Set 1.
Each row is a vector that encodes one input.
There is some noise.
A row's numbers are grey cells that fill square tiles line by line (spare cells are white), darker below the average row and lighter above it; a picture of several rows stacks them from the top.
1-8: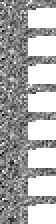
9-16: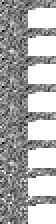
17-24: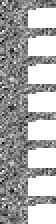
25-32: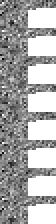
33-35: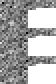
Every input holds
either a point on a 4-point line, or a point on a 5-point line.
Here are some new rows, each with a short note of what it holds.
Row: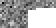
a point on a 4-point line
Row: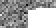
a point on a 4-point line
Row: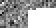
a point on a 5-point line
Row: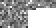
a point on a 5-point line
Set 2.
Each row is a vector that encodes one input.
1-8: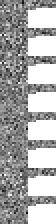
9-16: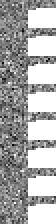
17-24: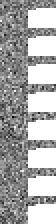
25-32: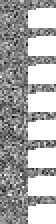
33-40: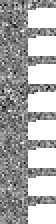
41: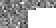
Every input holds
either a point on each of two 3-point lines, or a point on a 5-point line.
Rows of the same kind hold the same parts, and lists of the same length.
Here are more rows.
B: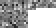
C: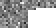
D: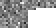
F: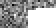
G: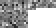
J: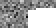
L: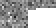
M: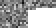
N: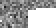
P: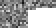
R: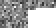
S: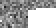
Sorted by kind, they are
B, F, G, M, P, R
C, D, J, L, N, S

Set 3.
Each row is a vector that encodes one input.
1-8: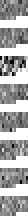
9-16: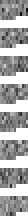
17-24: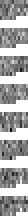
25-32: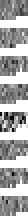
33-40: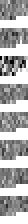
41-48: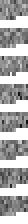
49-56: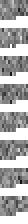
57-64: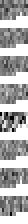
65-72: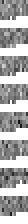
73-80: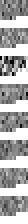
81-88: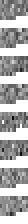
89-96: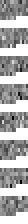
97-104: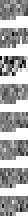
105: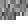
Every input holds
either a fixed value, or one of 5 labels and three true/false values.
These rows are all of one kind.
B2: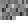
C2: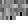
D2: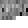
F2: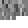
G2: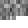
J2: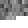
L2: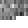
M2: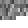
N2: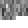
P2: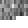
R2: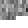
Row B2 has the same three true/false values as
C2, D2, L2 and P2.
